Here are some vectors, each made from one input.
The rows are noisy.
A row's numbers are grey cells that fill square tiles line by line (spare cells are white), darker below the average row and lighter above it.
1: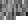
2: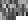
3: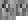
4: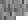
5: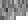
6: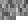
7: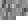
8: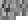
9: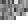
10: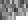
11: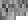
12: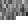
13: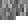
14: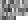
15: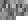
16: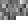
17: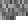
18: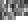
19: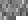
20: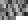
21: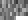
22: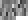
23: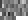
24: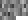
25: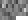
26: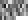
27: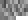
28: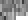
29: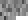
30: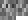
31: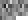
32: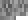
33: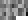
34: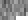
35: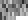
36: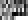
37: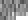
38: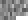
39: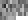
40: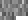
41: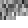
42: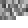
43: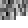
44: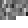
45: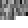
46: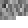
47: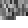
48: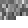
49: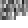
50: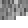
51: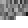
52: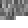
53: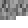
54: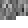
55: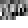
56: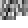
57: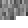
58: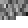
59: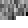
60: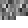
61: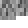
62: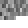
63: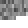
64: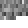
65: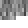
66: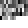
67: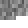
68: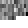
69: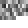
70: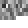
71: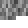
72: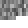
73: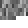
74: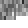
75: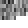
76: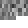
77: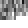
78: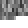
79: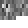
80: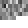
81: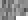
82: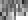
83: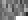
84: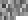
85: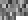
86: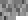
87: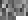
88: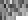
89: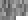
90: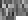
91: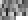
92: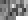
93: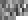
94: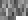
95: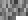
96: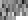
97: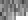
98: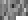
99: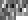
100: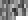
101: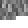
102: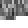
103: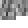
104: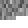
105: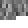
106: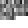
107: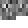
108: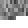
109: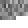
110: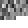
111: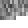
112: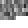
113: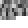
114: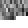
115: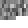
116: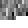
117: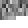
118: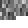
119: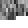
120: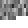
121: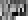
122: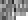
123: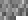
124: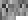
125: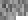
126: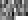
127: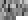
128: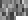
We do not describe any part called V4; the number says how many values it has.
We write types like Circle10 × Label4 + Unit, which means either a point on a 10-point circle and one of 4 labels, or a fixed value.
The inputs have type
List2(Bool × V4).
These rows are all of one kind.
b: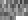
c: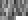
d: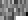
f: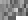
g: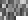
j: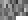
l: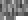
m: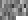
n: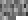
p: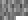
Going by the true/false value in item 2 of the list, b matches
d, l, m and p.
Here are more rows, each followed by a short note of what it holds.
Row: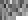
a list of one item
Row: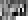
the empty list
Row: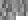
a list of one item
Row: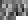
a list of two items
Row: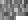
a list of two items
